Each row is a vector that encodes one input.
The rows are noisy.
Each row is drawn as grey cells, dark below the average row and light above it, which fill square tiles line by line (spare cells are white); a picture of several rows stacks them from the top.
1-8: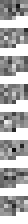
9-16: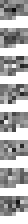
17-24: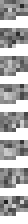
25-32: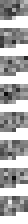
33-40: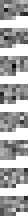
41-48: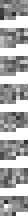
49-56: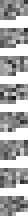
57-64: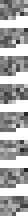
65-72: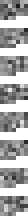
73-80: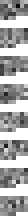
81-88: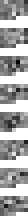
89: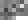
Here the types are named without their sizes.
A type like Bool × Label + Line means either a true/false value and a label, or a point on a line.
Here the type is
(Bool × Bool × Bool + Unit) × Label × Label.
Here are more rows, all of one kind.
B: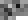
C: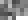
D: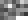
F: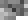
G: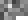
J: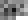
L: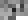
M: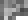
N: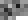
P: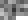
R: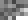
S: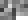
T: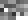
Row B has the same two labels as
C and N.
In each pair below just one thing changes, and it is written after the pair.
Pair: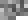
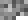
one of the two labels
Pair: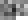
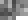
one of the two labels
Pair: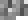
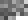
one of the three true/false values
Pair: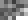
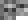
one of the two labels
